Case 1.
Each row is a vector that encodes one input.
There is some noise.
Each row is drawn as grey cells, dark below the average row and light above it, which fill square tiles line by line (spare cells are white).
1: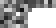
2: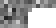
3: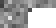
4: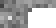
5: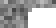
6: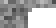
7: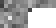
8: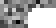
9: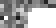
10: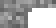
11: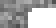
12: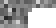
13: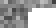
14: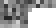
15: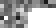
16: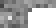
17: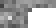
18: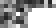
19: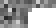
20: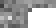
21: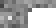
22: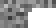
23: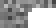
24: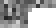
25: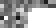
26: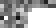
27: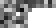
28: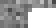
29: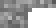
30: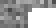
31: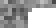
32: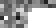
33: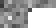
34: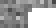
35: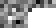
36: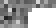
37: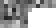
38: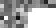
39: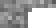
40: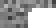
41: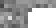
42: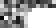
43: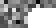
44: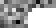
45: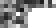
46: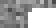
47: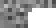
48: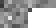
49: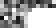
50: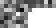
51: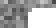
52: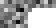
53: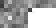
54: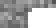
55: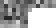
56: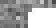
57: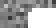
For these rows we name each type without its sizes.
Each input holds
a true/false value, together with either a fixed value, or a node of a tree.
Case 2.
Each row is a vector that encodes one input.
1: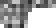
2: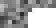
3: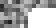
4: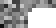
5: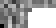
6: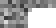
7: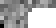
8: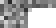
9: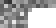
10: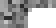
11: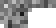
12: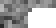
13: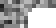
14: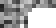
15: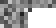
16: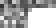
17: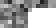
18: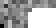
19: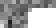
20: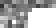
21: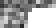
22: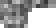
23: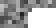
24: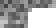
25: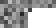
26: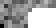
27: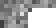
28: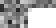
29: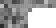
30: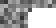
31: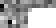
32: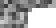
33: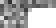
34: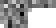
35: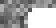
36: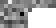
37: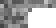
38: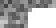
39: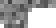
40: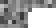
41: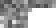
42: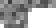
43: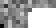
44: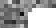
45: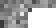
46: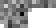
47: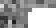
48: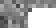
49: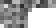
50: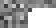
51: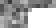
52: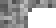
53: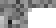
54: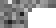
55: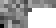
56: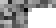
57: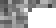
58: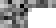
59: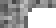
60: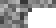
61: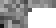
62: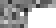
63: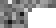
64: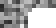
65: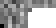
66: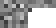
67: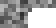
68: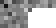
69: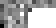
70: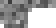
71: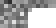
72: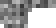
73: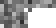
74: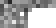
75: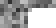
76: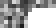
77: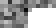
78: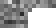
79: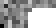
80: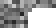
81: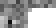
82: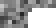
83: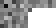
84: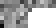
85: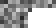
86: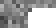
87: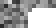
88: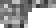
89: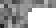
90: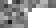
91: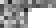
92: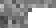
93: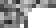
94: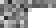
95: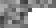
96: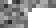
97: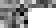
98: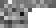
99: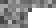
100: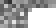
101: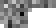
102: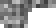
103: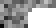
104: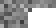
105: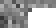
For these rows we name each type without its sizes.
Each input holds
a point on each of two lines and a true/false value.
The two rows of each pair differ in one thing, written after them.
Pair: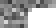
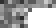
the true/false value
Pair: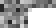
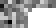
the true/false value
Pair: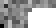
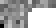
the place on one of the two lines
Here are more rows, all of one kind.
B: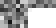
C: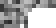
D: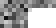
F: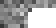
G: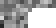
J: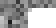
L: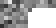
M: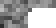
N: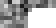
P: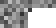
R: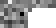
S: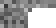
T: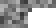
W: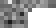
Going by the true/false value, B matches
D, J and N.
